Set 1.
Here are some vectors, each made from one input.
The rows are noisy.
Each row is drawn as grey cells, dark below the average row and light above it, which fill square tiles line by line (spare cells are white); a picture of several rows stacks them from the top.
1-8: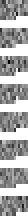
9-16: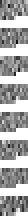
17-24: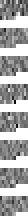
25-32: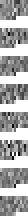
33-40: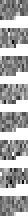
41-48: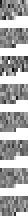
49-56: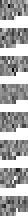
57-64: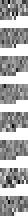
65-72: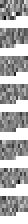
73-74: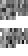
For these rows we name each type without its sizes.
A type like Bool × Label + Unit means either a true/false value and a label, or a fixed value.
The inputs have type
List(Circle).
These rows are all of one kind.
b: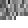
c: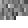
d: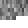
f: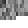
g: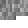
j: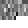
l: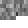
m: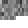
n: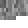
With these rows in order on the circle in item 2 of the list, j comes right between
c and d.
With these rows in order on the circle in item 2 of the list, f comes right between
g and m.
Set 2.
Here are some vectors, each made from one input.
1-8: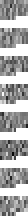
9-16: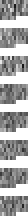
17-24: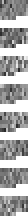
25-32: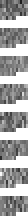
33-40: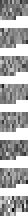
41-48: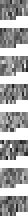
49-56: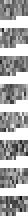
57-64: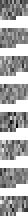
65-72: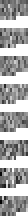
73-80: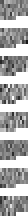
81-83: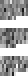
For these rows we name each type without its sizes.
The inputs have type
Circle + Tree.
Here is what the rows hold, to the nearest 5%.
About 60% of them hold a point on a circle. The rest hold a node of a tree.
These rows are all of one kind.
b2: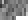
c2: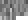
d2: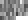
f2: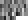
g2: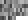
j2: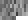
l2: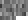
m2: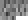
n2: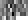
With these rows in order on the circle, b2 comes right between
l2 and m2.
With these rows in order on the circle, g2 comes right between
f2 and n2.
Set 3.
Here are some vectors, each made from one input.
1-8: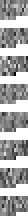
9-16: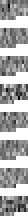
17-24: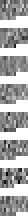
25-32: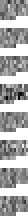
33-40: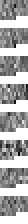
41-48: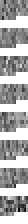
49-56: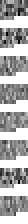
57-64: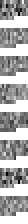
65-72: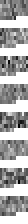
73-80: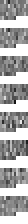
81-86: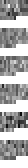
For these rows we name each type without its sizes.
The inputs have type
Bool × (Line × Line + Unit).
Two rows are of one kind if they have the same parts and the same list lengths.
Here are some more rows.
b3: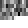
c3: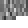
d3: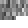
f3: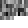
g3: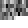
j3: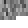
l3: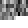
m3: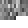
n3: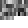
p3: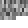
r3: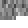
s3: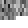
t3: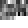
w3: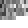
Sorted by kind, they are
b3, f3, g3, l3, n3, t3
c3, d3, j3, m3, p3, r3, s3, w3

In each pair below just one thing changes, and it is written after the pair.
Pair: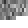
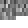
the place on one of the two lines
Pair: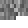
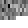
the place on one of the two lines
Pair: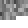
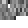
the place on one of the two lines
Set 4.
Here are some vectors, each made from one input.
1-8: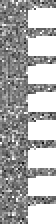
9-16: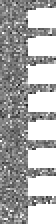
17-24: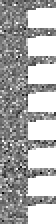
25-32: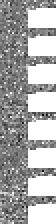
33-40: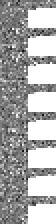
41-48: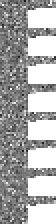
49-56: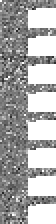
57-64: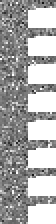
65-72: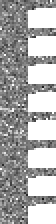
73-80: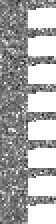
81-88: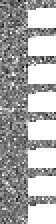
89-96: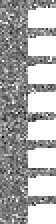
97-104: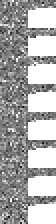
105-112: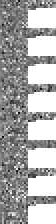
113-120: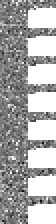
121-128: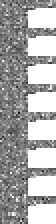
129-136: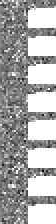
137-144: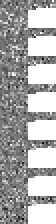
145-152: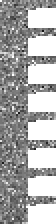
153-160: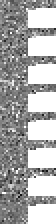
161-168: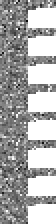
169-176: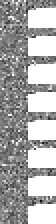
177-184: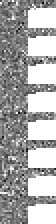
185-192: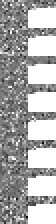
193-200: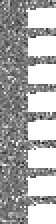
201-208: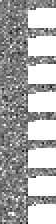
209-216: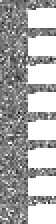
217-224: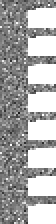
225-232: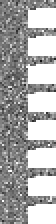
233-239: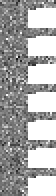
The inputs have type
Circle9 + Circle18 + Unit.
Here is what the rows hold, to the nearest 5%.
About 30% of them hold a point on a 9-point circle. About 65% of them hold a point on an 18-point circle. The rest hold a fixed value.
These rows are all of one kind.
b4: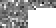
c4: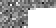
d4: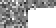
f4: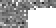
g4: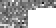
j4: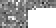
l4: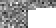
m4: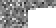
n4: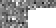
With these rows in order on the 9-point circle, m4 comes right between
c4 and d4.
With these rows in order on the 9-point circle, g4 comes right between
b4 and l4.
